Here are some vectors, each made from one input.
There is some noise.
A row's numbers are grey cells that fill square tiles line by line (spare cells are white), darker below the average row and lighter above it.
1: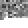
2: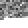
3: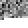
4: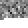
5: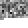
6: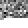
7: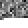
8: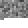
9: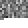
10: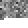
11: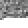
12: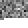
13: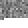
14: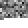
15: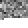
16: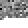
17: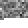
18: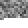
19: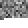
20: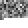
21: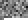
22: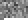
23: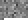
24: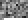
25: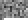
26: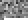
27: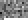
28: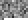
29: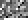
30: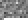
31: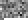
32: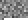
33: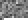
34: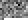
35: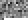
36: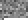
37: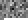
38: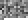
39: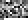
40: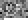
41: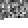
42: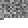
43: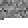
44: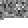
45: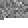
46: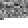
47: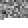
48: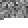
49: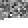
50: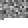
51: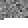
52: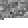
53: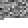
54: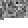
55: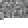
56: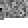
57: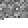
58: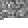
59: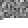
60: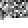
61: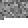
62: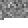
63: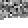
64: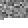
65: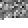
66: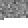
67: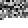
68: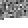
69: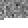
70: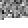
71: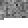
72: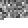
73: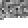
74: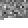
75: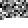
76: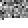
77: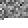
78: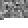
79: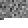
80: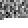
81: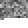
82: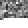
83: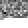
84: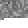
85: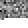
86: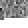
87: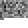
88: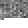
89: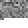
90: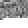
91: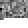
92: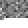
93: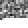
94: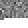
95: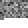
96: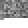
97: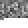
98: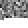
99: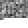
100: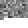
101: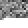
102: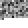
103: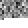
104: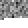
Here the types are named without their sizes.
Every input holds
a label, together with either a label, or a point on a line.
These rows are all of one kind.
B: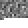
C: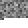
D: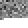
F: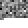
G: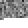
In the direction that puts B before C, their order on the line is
G, D, B, C, F.
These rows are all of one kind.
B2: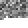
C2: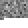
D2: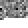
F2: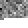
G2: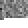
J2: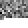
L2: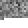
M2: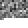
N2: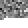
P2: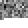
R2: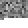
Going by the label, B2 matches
C2, D2, J2 and R2.
